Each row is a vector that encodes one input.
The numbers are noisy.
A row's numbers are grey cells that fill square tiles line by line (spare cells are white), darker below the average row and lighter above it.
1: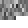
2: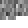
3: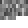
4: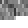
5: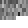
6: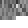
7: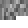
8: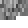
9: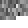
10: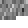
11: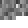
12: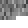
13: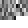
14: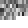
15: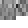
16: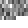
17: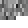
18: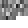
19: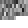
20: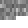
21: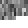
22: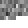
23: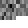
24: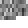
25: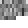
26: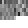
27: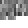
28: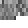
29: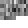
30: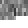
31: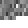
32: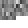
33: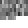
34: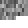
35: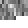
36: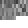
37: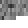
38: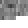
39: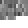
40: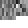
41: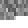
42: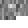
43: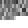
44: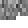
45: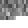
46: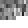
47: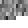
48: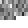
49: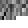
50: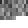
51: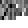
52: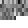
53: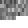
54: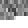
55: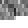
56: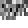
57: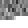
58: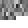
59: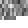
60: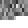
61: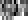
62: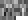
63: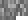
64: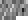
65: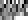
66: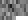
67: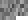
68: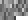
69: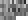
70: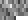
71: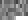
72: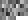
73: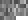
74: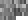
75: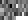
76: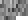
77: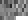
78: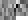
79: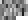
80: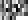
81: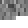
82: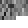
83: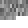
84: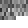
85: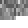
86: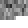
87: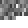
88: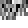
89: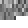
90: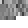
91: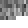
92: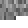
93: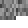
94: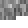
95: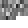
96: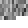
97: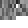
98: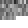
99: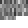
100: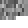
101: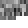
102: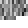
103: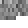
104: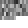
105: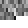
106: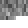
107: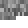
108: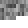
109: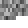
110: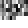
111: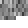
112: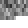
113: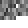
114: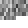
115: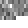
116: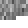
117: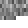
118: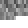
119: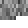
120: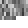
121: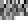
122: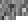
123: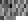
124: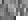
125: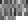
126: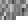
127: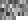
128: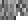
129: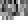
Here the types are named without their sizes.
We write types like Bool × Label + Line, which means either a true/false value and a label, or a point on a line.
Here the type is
Bool × Bool × Bool × Bool × Bool + Label.
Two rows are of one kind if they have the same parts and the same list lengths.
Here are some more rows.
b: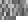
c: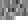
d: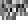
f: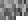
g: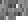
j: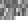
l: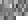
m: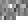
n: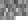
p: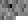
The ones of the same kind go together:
b, c, f, g, j, l, m, n, p
d

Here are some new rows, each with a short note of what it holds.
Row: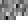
five true/false values
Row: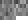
five true/false values
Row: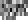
a label
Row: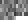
five true/false values
